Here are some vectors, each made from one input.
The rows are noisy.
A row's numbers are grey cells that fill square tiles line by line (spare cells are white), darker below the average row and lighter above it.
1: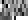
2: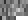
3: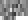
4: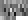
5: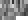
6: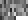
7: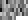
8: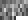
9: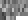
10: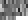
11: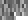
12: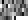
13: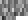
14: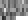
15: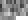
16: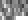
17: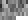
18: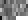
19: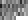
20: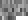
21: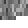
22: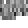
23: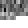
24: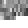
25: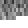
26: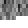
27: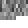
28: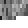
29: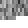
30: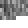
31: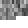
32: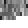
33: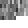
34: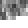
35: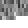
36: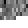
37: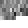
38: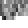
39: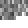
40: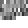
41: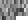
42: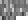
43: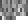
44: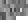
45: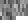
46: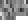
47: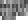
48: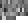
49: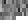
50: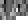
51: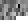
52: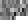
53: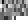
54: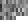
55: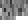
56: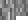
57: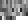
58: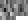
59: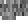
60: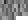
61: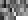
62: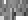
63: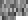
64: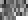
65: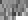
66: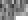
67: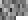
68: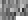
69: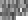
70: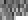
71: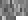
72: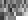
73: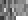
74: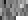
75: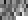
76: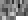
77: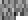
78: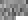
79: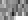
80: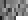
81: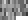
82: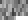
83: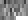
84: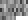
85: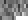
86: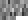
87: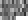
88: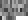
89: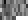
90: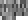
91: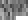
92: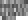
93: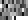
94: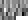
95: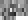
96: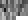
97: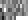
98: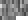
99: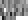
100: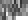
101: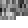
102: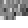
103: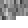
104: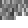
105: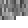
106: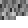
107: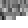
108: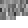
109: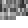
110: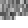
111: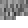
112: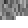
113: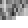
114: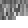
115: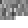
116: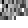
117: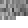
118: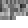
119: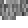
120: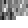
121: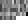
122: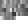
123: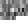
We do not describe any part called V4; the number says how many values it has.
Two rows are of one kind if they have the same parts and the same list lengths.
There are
3 kinds of row.
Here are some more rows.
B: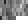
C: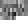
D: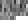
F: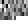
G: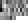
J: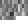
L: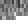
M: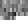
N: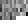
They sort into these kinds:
B, C, J, L, M
D, G, N
F

